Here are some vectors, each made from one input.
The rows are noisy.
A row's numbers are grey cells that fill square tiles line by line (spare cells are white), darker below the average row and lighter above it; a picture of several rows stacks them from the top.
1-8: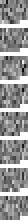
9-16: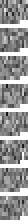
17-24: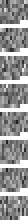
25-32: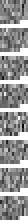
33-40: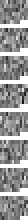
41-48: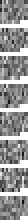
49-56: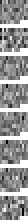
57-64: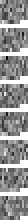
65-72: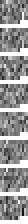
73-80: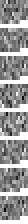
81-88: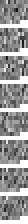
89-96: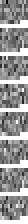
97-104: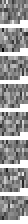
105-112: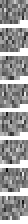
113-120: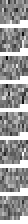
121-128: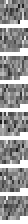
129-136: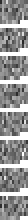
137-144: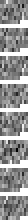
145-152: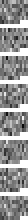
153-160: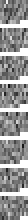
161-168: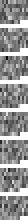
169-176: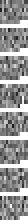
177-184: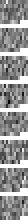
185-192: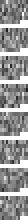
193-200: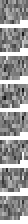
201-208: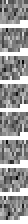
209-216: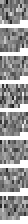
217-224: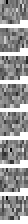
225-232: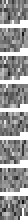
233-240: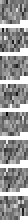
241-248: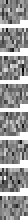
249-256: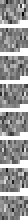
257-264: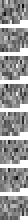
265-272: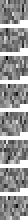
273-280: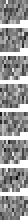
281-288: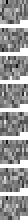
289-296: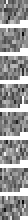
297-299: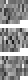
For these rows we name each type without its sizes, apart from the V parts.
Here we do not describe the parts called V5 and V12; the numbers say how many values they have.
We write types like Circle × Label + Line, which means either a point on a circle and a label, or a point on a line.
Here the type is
Bool × Bool × Bool × Bool + Line × (Line + V5 × V12).
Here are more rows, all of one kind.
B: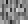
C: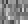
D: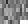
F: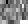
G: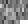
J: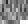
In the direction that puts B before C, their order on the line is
B, J, F, D, C, G.
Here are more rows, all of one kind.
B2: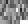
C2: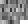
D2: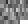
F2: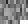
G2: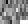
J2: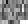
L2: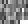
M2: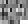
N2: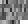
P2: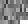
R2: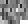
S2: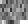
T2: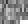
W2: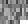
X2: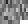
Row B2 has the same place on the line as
F2, P2, W2 and X2.
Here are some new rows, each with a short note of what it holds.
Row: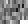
four true/false values
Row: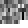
a point on each of two lines
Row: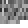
four true/false values
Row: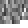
four true/false values
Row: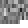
a point on each of two lines
